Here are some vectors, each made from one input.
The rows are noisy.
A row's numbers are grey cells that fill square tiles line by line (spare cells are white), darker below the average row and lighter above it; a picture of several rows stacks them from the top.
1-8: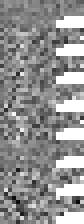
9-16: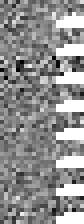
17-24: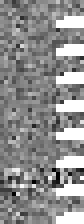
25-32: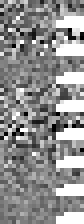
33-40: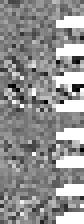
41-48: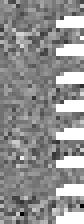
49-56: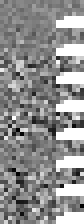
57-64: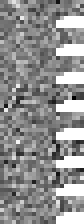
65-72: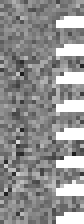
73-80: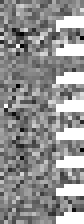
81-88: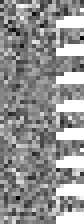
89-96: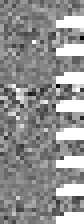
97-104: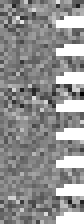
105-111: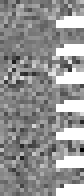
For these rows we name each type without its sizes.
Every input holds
a true/false value, together with a list of points on a line.
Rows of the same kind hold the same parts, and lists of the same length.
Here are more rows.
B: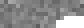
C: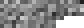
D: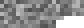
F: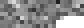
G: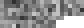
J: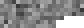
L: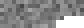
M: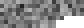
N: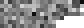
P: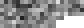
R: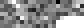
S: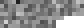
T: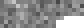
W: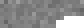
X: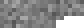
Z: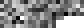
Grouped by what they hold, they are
B, D, F, G, N, R
C, J, L, M, T, W, X
P, S
Z

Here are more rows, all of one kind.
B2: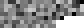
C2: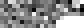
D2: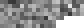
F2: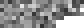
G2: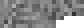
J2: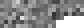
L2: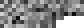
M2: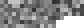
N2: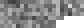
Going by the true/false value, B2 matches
G2 and L2.
